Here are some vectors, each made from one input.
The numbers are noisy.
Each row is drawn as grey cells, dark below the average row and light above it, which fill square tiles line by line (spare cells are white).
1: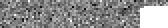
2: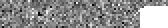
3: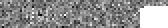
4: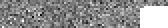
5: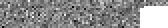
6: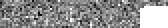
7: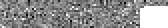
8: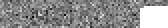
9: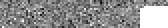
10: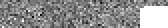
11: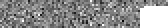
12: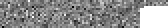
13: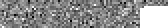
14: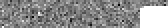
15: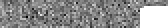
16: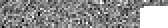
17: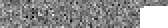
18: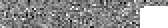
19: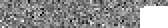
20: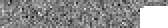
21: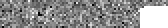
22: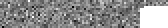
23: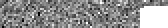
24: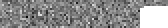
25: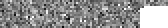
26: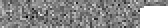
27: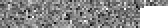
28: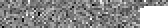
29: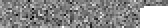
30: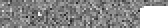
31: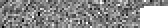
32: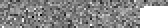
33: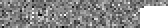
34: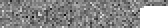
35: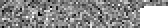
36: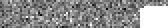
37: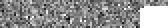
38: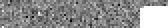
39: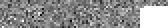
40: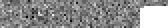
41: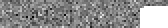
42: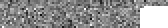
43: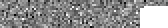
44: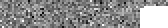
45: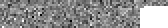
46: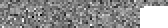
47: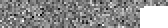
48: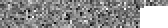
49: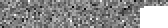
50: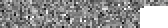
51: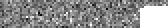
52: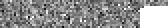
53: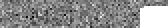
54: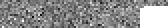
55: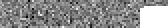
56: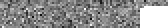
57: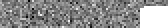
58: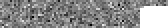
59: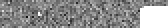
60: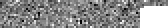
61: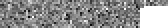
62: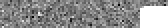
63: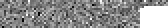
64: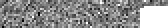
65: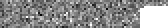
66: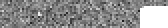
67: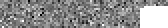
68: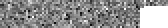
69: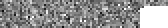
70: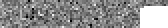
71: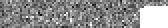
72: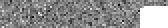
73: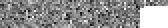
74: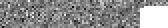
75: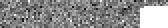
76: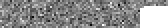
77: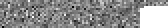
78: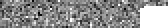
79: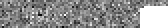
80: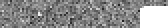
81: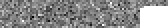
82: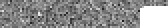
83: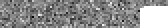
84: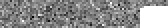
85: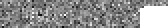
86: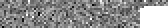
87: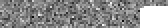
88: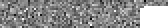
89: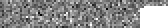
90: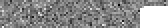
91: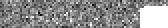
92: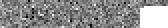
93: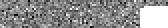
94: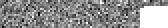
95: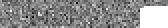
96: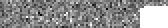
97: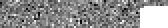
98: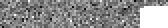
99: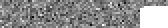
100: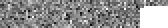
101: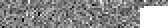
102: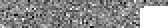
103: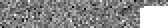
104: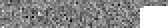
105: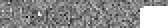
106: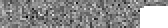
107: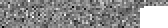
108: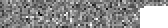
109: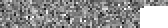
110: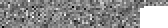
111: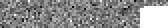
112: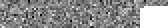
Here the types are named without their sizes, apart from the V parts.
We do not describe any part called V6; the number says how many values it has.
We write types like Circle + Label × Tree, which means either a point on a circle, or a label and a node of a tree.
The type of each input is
Bool × (Label × Line + V6).
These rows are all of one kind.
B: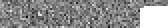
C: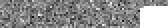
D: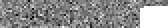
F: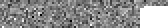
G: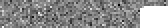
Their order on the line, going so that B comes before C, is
D, B, F, G, C.
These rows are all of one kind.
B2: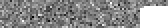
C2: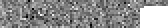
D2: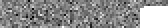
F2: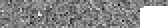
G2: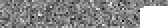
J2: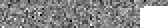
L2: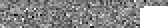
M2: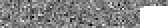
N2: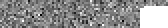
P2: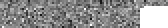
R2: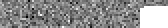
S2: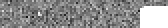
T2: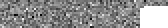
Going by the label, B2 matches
D2, L2 and T2.
